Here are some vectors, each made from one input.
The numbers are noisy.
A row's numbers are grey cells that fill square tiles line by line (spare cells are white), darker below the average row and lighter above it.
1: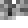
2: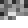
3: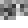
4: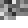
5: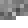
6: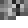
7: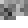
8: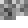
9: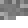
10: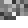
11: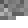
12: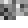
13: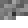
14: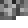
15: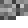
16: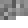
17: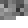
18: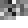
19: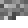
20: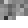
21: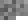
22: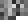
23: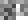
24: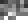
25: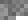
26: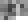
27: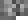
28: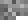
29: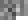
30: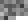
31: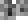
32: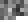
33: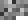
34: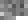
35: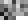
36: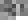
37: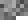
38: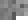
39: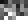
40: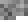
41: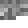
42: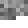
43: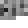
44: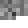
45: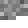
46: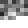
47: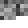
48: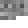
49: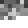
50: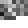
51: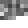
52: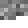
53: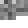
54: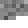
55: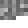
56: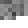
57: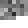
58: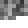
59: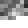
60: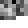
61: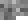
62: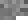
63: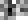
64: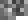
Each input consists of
either a fixed value, or a node of an 8-node tree and a true/false value.
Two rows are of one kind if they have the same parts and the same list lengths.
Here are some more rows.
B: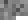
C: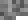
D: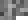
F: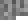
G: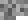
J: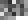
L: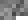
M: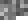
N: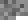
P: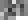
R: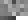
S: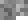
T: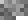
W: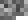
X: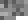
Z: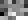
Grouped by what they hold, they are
B, C, D, F, G, J, L, M, N, P, R, S, T, W, X
Z

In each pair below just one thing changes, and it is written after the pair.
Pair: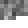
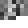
the true/false value
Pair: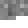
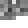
the node of the tree
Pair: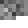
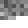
the node of the tree
